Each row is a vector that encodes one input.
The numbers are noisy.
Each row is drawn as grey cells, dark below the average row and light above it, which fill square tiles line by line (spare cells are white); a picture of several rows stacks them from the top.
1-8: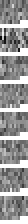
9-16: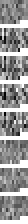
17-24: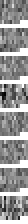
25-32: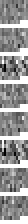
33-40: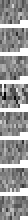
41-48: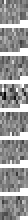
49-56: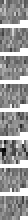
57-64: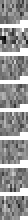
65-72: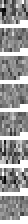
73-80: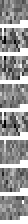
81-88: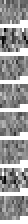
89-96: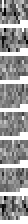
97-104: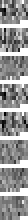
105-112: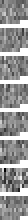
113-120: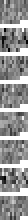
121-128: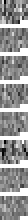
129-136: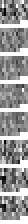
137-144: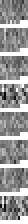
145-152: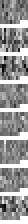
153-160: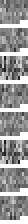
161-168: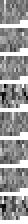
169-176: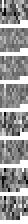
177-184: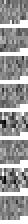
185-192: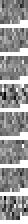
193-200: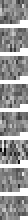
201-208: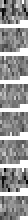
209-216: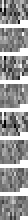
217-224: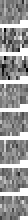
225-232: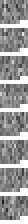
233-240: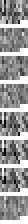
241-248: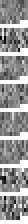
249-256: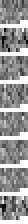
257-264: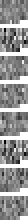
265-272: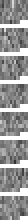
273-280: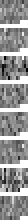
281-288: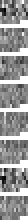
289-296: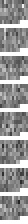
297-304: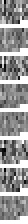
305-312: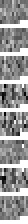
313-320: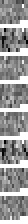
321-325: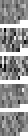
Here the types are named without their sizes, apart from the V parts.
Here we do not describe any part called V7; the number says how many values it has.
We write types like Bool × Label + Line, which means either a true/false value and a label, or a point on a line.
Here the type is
(Circle + Unit) × V7 + Line.
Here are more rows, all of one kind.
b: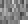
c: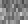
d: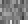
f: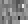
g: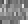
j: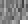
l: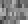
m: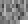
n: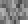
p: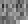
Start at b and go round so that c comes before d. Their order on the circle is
b, j, m, p, f, g, l, n, c, d.
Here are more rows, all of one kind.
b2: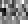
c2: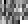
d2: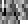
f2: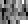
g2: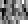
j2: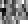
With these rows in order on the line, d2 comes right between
b2 and c2.
